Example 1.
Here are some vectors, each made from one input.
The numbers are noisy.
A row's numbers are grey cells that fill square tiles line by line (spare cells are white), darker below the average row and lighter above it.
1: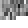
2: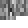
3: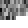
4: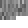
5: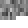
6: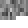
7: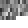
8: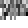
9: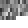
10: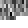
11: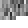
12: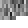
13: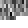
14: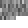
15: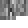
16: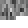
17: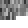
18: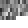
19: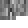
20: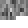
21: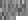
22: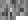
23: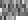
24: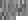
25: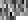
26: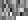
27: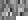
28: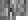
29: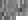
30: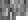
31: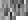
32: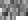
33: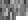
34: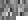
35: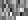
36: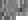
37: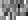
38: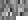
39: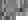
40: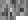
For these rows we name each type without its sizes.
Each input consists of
a point on a line.
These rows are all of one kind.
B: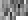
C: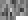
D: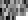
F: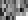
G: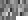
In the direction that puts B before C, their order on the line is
B, C, F, D, G.
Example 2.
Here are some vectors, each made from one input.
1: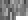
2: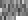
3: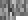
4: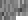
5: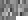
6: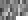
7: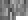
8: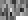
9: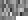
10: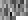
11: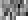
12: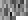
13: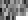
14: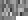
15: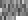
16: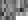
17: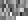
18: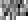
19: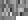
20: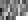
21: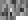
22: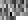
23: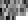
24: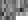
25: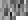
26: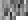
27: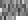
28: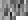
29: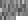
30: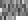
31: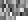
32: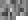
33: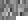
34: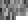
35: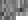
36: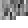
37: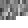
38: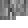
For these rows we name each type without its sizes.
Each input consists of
a point on a line.
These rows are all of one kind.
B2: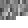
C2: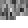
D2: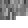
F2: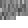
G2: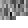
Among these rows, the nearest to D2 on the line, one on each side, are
B2 and F2.
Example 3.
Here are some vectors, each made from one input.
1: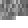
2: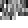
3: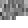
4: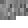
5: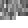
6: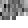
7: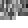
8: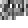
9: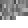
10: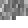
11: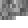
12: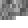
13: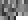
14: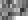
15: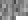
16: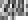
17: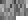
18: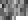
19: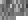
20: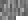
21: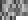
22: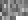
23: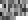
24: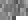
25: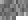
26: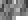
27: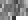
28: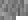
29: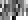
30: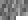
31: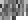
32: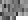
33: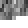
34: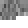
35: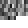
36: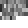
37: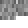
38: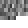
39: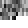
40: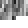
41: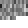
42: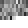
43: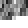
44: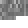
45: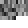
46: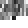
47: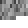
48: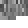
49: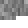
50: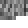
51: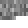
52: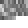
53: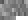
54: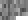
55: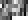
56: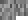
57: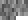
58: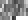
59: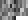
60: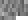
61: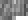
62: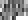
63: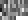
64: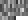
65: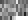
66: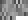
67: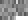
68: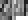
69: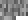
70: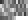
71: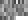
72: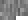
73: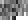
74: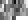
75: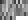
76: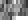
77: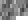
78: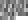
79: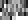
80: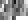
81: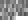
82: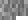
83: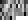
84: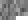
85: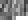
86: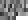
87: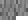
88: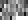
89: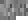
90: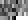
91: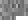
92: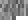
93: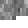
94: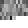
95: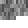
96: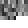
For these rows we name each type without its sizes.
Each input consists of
a point on a line.
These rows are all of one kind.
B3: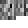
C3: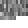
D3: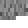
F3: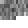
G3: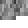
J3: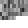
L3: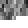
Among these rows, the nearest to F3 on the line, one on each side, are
J3 and L3.
